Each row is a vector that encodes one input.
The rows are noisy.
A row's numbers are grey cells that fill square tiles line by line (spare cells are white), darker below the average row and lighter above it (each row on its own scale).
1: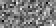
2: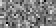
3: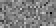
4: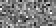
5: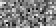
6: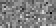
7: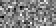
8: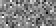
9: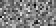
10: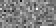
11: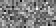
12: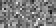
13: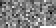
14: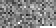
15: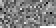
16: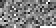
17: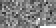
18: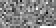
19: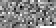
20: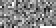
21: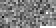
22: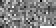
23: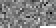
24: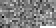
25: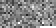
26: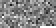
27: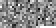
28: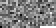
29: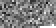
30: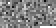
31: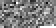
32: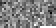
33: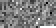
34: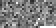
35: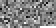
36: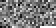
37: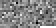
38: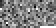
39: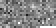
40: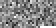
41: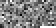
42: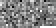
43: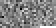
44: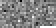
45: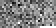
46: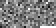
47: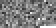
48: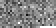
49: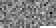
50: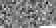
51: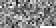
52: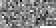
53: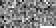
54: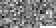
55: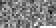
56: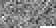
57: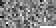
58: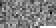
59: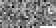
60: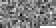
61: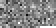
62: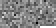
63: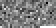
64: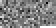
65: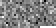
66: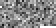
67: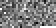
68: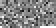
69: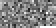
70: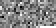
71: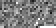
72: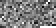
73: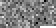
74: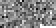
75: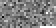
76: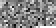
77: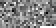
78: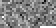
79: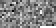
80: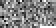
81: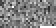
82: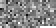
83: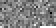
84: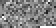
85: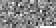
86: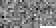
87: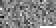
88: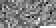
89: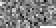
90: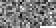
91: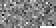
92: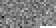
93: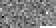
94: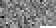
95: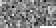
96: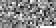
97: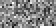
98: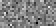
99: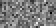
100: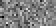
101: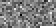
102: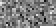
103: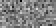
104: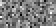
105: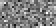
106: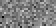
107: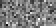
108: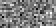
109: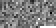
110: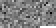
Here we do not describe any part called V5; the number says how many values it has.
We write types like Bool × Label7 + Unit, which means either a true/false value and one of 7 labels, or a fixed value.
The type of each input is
Line4 × Line4 + List2(Bool × V5).
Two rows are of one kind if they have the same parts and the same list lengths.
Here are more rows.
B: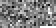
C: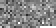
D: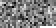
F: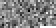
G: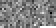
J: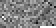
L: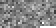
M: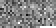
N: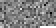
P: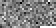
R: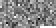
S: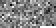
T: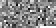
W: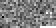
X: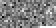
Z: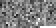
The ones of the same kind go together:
B, D, J, P, S
C, L, M
F, R, T, W, X
G, N, Z

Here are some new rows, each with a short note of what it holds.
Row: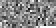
a list of one item
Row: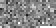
the empty list
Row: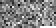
the empty list
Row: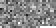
the empty list
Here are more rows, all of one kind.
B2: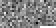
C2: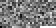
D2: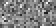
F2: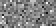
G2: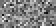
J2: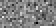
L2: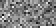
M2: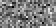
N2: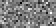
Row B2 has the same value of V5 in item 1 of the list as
M2 and N2.
